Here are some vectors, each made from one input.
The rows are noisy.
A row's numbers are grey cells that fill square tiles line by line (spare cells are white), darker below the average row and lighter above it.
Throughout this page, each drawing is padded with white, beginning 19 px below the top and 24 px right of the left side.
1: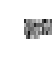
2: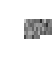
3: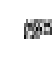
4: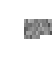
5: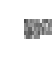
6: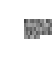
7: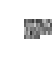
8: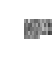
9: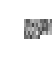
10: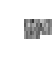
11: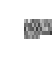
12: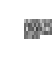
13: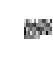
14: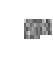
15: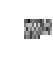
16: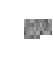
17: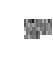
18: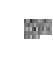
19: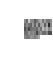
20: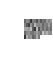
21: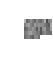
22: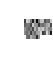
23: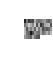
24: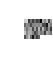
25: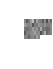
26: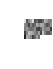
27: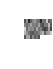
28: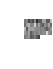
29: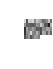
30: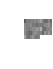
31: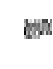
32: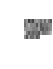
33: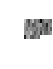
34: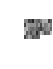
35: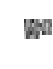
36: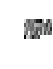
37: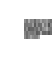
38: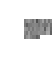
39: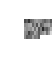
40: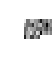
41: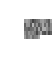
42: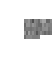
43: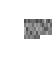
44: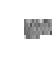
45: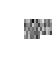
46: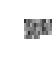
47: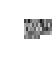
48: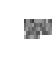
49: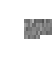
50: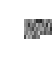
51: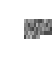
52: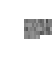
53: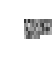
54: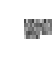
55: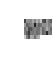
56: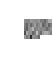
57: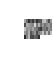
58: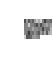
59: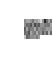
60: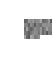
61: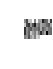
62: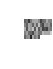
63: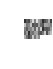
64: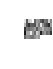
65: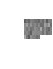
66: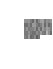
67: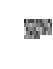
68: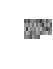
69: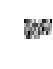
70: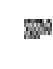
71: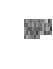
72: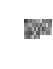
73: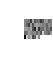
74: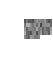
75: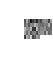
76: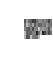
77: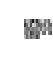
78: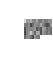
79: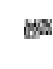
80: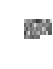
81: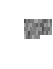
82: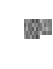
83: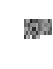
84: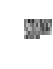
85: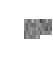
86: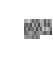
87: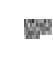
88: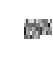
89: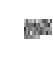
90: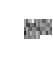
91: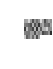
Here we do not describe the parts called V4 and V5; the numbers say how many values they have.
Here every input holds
either a fixed value, or a point on each of two 3-point lines, four true/false values, a value of V4 and a value of V5.
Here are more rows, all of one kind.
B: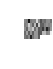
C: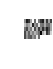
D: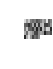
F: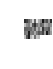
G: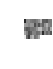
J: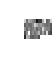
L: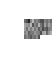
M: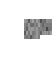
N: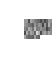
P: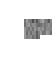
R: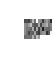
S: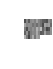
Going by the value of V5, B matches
M, P and R.
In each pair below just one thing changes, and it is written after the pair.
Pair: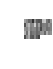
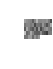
the place on one of the two 3-point lines
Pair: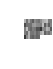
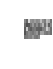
one of the four true/false values
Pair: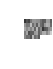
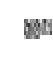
the place on one of the two 3-point lines
